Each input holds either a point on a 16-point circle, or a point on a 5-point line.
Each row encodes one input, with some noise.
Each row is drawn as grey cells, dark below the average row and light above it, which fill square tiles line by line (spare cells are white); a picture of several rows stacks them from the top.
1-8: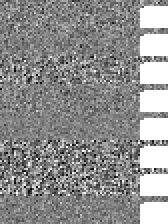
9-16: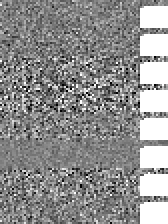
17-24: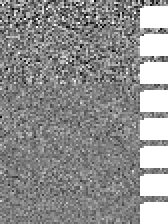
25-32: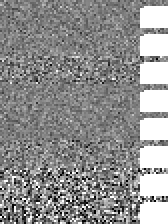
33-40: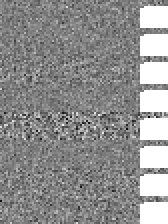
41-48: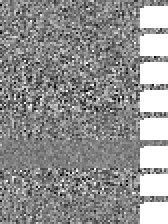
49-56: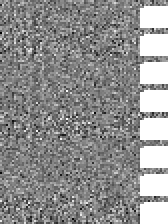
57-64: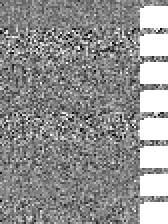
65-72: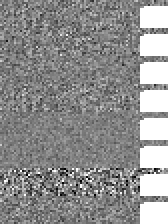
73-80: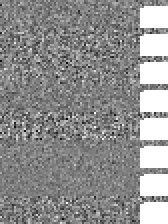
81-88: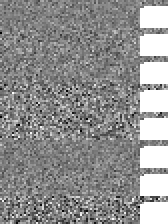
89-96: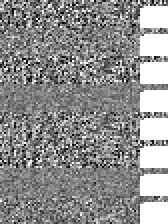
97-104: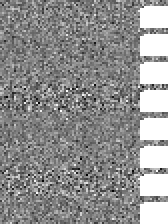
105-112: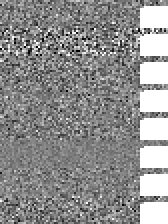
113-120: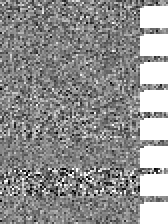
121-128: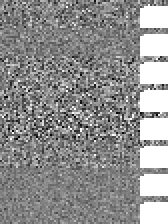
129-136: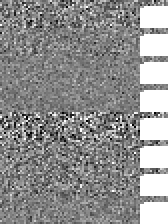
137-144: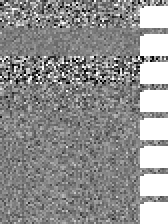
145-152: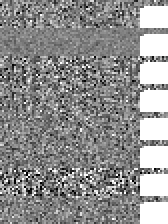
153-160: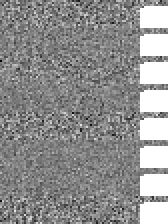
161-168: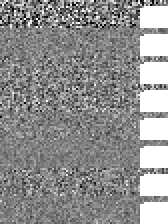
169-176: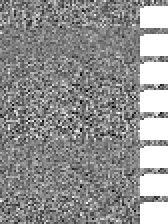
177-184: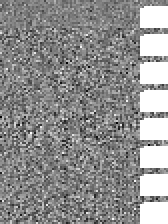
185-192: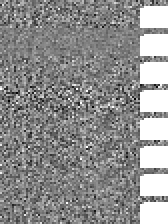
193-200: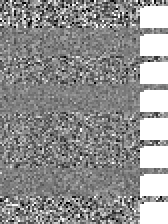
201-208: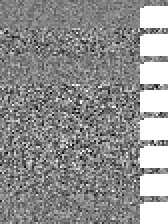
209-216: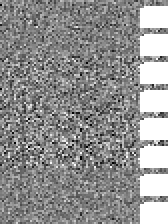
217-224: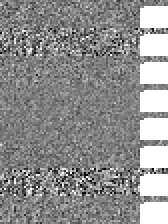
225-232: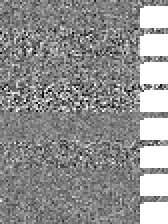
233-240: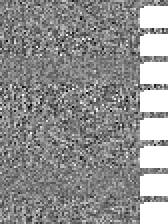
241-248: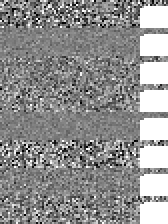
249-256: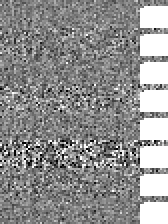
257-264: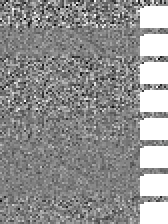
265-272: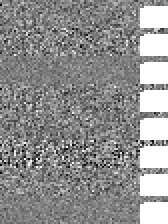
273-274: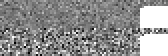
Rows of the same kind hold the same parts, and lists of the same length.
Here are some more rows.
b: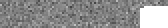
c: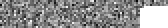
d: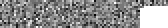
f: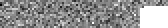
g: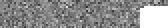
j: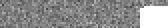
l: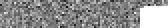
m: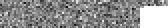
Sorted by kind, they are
b, g, j
c, d, f, l, m

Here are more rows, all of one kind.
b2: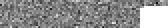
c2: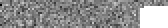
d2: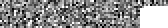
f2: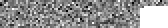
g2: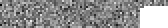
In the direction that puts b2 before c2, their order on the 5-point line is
b2, c2, g2, d2, f2.
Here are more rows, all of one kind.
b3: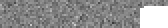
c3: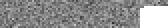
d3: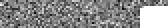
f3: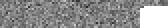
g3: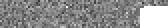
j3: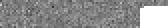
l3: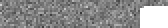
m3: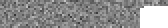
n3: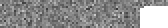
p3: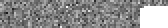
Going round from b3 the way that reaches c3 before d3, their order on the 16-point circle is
b3, m3, c3, l3, d3, g3, f3, n3, p3, j3.
